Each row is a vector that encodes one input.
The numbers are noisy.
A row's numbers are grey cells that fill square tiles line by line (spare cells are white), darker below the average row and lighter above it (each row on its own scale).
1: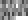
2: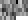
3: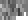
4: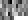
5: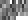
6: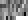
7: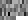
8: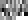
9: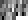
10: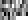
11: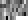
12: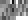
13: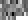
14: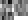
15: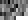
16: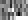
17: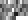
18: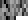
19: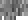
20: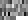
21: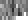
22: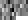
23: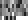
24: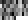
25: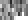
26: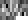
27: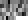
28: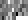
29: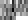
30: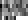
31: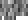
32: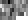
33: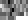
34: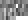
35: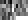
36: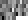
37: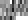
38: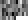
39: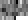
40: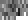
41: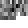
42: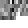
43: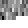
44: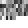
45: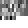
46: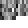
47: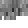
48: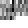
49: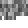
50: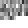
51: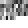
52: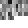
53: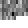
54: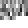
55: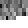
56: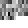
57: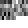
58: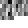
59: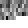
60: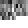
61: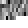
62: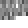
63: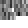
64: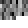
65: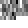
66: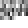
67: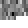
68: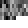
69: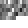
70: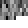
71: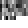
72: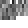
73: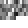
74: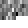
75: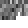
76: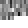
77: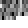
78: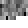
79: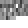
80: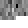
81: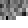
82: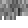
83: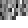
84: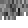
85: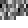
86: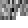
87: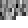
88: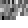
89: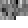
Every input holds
a node of an 8-node tree and three true/false values.
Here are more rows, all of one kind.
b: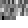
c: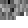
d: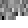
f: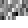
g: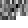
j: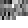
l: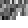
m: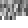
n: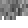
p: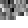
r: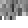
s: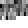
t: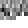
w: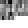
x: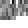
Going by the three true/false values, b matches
c, d, p and w.
